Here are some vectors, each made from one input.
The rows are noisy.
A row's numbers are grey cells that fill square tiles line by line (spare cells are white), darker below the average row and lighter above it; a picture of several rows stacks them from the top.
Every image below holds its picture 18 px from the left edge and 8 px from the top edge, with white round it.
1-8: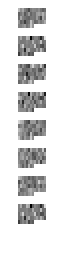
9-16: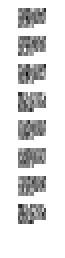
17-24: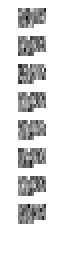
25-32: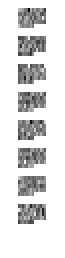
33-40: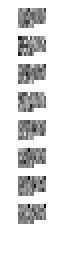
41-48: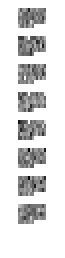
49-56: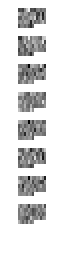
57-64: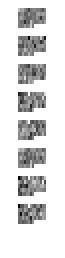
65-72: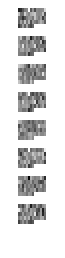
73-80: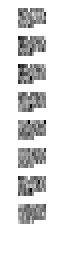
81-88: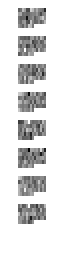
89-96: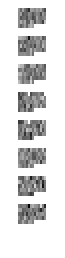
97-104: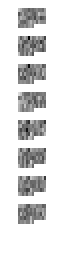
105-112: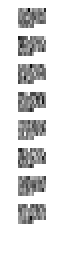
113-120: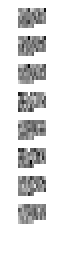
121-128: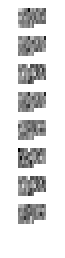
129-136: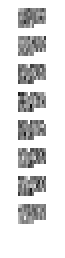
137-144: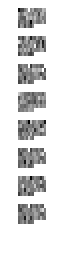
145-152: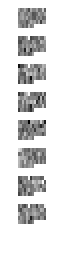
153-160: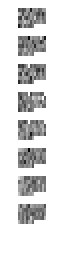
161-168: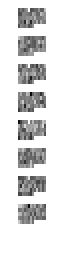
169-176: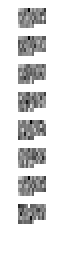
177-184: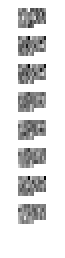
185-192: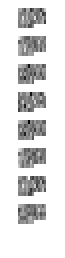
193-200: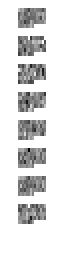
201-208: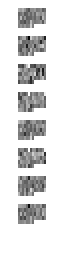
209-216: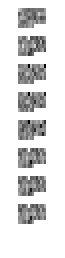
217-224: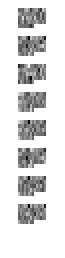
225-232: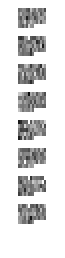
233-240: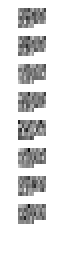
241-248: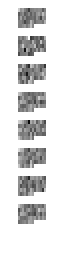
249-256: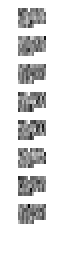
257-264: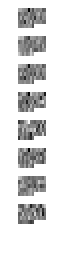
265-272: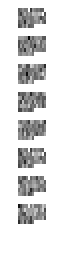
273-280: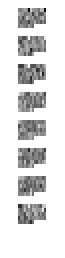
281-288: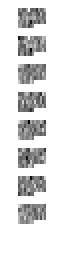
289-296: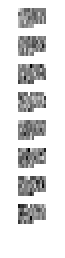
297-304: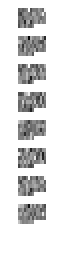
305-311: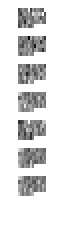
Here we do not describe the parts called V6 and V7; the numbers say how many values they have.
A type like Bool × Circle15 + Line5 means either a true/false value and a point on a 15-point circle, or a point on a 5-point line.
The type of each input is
(Bool × V6 + V7) × (Line5 + Line8).
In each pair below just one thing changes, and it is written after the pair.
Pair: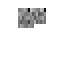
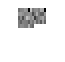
the place on the 8-point line
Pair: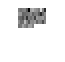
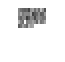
the place on the 8-point line
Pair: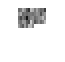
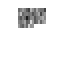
the place on the 8-point line
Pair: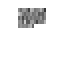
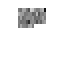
the value of V7
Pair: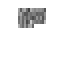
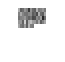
the place on the 8-point line
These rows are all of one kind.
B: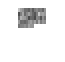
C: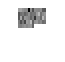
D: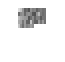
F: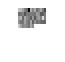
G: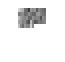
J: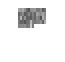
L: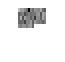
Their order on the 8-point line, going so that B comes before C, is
B, D, G, J, F, L, C.
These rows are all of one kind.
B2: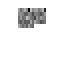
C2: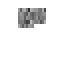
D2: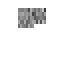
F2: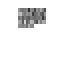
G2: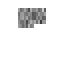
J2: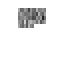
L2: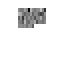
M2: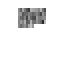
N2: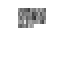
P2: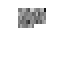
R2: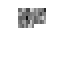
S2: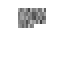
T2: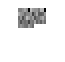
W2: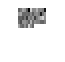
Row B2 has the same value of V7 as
C2, G2 and S2.
